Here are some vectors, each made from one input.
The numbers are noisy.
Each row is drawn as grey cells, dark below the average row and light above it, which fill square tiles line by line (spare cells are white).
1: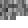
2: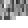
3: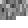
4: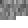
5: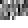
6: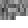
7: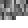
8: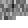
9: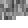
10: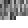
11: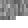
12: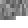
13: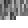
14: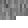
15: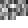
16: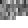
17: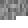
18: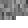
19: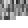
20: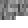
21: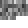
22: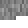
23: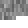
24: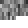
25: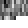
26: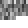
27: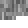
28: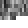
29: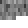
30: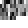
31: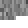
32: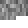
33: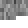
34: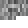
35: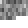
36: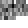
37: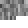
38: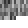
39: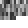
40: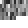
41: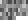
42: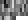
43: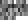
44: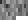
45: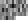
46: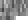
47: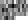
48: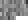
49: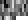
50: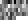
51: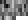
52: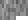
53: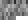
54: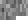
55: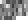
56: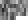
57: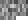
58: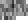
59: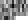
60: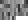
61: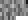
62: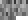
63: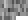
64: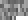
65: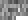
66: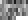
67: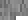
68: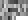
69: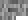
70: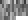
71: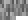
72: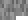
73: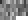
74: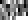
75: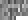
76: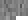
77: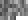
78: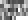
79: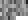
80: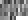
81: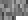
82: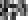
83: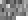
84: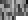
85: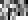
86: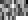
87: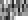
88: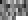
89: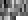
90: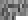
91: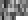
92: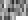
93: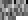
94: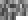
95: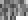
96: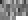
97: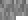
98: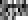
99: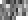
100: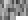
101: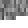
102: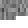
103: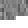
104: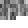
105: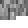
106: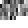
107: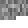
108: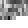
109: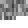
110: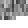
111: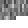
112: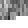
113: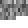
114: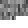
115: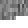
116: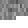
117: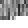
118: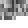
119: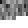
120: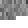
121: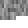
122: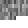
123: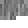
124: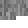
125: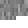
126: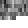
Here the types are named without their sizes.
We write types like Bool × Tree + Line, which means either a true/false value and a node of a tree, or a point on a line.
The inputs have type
Circle + Tree.
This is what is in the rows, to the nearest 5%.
About 40% of them hold a point on a circle. The rest hold a node of a tree.
